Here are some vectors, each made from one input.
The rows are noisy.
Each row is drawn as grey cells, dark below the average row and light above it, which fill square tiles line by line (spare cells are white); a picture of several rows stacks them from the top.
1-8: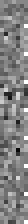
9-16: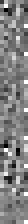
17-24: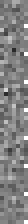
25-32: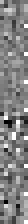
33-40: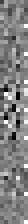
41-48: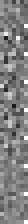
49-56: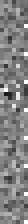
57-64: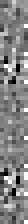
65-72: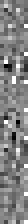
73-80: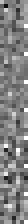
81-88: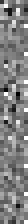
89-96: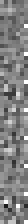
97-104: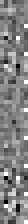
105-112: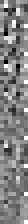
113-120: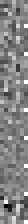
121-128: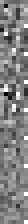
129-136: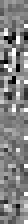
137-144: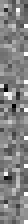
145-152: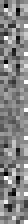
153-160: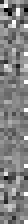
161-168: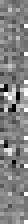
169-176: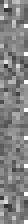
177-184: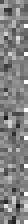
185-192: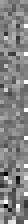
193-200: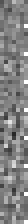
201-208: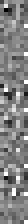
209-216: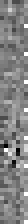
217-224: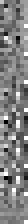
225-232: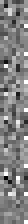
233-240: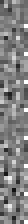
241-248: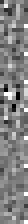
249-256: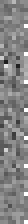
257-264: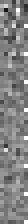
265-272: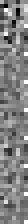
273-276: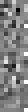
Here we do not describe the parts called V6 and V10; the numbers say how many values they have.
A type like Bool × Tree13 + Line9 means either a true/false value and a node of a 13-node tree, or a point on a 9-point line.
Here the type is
Bool × Bool × Bool + (Label11 × V10 + Line5) × V6.
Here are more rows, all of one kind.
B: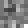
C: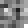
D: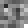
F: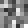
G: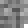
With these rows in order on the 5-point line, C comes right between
D and G.
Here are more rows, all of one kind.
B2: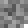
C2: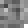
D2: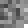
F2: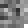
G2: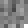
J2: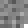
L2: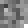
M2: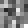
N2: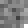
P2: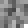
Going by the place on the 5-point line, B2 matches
D2, L2, M2 and N2.
